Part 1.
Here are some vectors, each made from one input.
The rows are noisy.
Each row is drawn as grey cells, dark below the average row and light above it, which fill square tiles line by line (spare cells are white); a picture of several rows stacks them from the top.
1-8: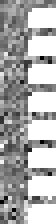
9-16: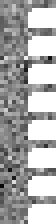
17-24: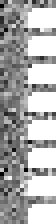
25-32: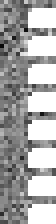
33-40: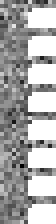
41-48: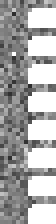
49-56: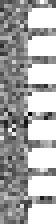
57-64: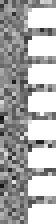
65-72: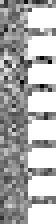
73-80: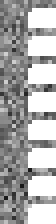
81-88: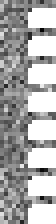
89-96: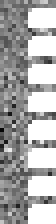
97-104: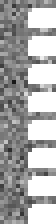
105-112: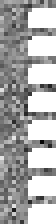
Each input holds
one of 8 labels and a point on a 6-point line, together with either a point on a 6-point circle, or a fixed value.
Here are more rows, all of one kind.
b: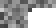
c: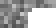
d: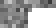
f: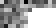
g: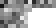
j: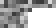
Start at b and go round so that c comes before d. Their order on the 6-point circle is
b, g, j, f, c, d.
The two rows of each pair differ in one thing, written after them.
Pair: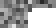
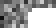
the place on the 6-point circle
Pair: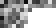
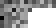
the place on the 6-point line
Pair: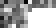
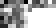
the label
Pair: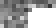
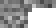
the place on the 6-point circle
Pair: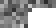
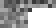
the label
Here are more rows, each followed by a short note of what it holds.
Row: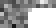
one of 8 labels and a point on a 6-point line
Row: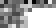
a point on a 6-point circle, one of 8 labels and a point on a 6-point line
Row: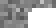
one of 8 labels and a point on a 6-point line
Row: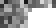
one of 8 labels and a point on a 6-point line
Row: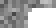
one of 8 labels and a point on a 6-point line
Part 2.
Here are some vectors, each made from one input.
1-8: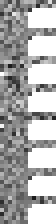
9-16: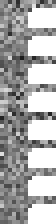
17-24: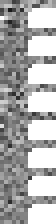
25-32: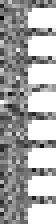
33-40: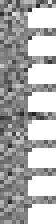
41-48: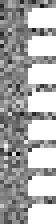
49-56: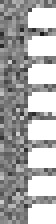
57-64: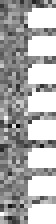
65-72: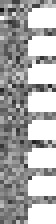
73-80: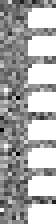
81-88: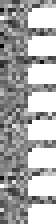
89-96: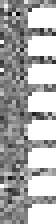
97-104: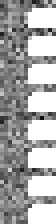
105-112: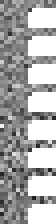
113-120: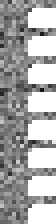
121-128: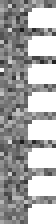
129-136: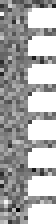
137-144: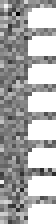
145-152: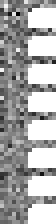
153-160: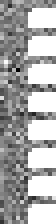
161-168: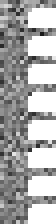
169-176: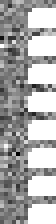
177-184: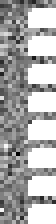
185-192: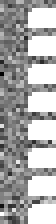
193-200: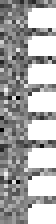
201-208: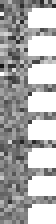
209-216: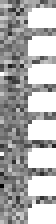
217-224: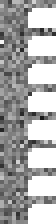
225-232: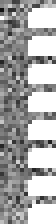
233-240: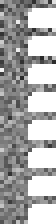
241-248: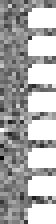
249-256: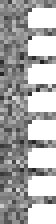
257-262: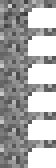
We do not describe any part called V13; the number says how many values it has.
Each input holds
either a node of a 7-node tree, or four true/false values, or a value of V13.
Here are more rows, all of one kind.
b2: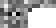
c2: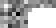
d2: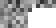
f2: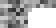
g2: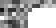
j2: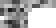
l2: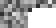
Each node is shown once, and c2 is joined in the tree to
b2 and f2.
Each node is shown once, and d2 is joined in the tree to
f2 and l2.
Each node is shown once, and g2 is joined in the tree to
j2.
